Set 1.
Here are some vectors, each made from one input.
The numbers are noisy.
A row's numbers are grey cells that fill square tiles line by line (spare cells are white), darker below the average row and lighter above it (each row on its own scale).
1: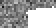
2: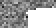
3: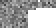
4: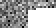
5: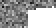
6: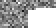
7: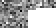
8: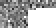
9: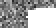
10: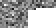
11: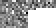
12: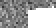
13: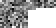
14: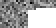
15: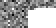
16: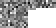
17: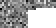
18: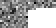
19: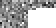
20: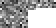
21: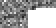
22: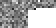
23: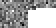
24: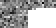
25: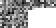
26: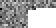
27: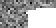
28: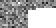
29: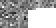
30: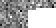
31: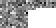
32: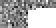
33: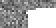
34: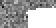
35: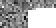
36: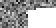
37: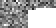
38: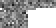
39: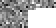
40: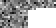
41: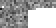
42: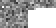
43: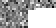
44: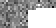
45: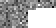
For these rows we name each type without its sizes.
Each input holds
a node of a tree.
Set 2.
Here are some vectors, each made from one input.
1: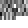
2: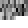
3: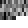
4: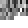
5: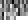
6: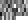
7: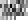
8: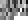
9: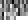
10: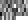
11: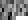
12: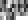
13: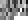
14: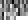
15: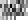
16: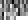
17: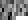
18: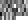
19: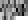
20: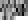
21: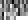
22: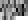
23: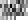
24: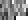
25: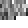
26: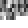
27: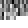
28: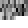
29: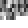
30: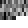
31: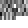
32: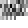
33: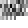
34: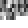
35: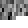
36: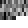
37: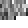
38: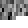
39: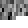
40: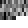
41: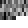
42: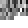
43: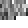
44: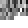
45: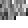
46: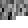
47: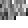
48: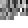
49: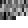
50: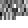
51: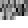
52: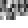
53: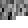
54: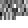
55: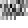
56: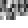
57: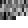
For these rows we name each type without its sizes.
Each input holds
a label.
